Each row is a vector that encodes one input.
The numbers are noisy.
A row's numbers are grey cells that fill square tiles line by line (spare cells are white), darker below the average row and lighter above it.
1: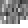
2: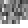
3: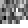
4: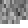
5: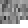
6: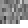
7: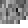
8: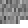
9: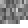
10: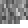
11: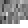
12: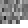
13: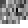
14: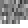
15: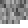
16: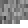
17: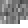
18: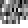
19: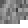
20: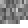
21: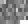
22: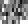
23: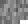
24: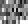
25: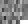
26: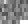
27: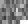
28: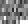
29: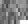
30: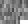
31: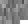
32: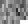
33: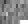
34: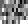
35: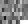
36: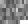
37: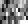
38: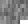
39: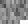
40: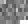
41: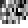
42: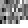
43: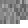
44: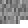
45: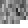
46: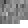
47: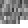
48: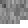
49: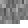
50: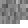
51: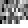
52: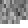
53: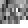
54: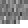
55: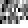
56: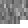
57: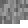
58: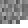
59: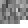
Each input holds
a point on a 6-point circle and a true/false value.
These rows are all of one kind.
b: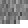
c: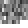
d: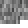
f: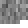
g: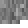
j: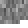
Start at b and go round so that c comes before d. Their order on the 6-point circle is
b, f, c, j, g, d.
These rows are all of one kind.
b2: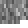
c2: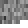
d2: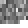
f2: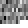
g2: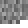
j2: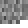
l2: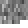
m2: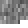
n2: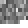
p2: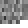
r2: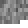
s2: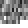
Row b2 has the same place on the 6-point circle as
c2, r2 and s2.
